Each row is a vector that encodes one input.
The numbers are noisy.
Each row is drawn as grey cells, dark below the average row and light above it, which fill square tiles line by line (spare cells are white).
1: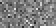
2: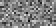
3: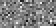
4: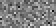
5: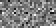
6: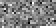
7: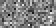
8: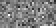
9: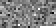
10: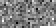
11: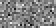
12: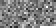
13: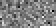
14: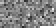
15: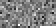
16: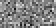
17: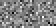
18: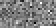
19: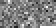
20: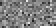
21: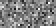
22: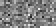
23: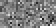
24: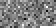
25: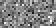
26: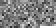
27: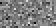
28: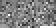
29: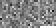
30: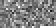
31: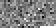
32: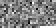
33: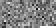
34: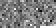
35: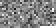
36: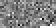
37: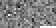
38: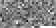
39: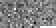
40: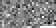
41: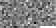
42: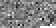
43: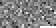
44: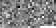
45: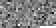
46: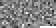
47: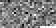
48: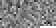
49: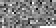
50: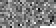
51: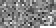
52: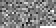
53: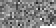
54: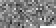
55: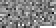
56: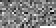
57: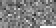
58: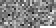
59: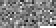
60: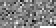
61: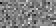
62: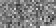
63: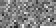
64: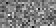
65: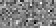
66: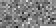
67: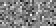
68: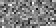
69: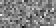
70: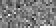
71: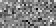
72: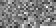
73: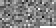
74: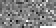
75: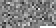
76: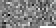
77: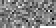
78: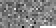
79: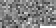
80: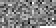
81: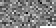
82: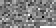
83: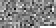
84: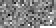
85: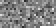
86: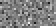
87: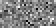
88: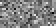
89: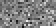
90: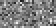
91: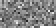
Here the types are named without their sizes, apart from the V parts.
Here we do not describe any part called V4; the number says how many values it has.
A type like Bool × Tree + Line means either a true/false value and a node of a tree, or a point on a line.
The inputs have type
(Label + Line) × V4.
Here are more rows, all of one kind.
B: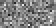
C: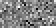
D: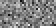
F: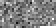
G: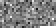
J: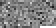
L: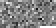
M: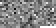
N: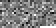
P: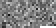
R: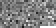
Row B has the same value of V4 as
C and D.
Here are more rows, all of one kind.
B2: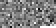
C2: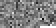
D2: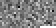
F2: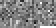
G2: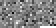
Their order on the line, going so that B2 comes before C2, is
B2, C2, F2, G2, D2.
